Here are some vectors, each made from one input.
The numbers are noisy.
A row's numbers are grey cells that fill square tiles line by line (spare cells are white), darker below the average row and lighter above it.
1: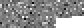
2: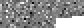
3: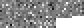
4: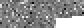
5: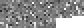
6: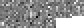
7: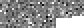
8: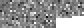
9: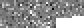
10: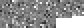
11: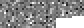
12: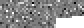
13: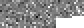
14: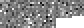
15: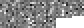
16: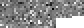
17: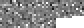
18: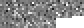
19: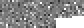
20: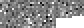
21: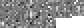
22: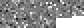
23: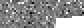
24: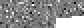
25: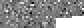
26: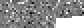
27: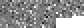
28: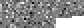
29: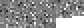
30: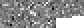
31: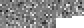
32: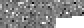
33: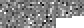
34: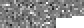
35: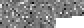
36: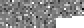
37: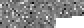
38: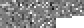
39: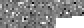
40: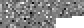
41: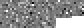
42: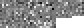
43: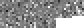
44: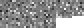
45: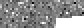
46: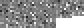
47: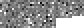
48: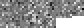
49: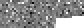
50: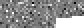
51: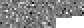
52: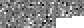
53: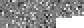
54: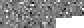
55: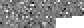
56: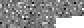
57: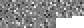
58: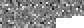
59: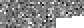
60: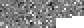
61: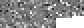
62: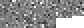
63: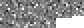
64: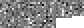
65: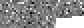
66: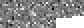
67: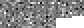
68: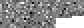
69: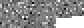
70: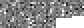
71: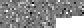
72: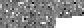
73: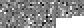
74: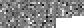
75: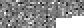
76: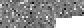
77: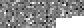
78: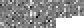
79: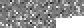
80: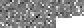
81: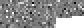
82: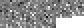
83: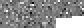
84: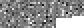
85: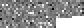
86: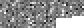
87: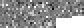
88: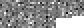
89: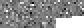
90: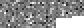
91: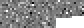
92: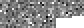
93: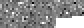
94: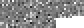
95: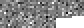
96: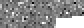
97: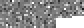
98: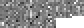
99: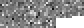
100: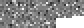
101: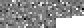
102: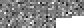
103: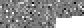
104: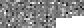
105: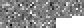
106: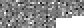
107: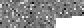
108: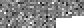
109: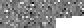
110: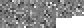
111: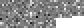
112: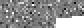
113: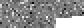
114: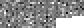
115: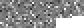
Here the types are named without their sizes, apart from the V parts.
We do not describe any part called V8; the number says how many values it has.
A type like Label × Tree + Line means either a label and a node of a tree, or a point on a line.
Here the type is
(Circle + Unit) × V8 + Line.
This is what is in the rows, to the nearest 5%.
About 25% of them hold a point on a line. The rest hold a value of V8, together with either a point on a circle, or a fixed value.
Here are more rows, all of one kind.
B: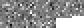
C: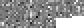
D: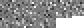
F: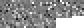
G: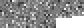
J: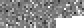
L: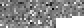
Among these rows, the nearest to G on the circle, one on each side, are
D and J.
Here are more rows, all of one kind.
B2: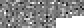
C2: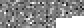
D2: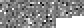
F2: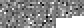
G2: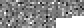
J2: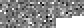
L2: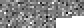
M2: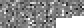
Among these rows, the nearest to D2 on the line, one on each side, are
F2 and J2.
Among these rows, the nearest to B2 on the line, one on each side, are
C2 and G2.
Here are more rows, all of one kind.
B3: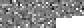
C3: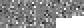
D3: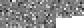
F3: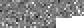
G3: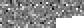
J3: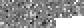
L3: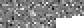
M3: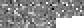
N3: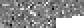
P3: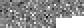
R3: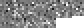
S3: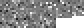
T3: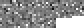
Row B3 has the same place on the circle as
G3, L3, M3 and T3.
